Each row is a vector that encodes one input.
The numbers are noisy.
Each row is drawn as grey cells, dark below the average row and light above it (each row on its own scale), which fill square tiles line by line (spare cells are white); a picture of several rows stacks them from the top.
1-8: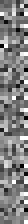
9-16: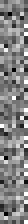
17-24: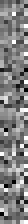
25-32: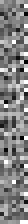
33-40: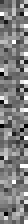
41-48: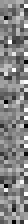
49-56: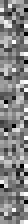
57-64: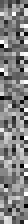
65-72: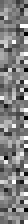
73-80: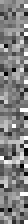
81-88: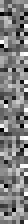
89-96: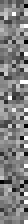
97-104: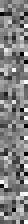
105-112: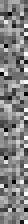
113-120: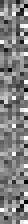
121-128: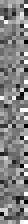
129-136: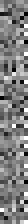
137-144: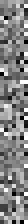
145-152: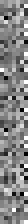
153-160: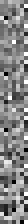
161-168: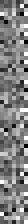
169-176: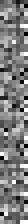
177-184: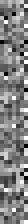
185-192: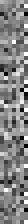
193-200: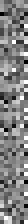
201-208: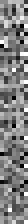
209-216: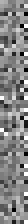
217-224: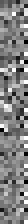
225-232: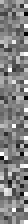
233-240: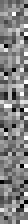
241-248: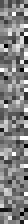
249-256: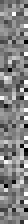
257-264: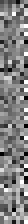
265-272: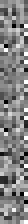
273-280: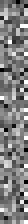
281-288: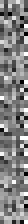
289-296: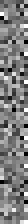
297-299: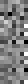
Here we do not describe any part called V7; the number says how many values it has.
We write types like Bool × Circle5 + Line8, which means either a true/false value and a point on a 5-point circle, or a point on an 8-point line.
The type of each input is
Bool × V7 + List2(Line6).
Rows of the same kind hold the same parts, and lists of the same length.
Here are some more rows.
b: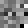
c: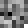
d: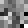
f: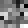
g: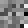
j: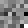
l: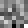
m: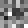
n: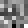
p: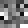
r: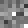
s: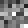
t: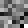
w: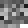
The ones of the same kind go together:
b, d, g, j, t
c, l, n
f, p, r, s, w
m

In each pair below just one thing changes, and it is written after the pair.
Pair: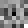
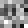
the place on the 6-point line in item 2 of the list
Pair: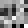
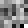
the place on the 6-point line in item 2 of the list
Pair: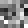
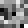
the place on the 6-point line in item 2 of the list
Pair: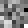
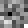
the place on the 6-point line in item 2 of the list
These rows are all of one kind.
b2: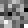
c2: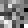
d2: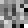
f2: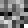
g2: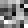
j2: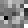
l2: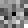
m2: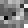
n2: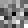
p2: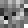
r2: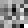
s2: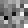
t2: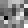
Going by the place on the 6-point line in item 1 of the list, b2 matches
c2 and f2.
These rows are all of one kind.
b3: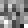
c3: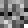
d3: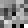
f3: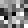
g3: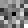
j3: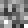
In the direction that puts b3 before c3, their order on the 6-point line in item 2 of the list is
b3, j3, d3, c3, f3, g3.
